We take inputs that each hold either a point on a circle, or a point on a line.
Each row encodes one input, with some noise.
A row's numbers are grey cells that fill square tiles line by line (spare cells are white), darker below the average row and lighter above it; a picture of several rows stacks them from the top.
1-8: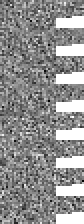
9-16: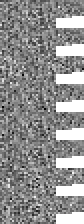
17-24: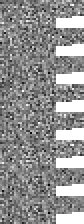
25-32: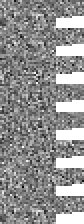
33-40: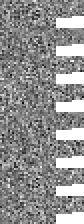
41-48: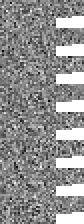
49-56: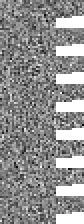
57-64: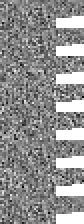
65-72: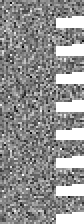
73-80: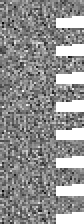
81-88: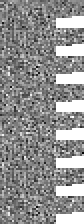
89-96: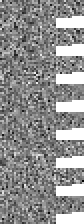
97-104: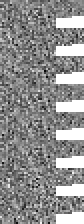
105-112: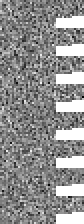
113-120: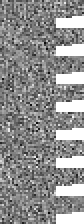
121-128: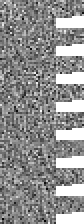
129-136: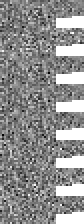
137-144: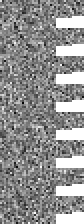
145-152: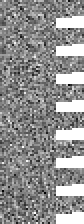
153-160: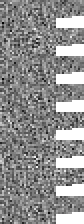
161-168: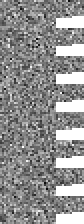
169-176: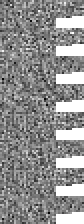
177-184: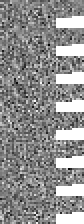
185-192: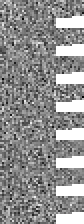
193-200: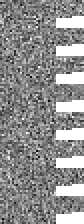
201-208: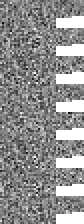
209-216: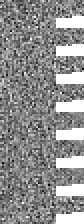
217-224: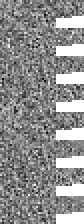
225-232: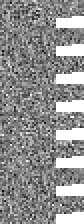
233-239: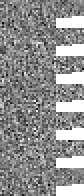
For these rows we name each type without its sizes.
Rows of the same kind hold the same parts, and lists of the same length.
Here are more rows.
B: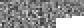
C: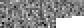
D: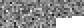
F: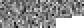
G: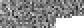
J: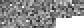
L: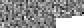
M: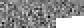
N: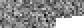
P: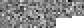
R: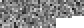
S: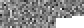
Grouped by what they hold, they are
B, C, M
D, F, G, J, L, N, P, R, S

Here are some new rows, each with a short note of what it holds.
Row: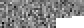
a point on a line
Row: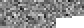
a point on a circle
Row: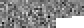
a point on a line
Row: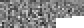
a point on a line
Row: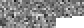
a point on a circle
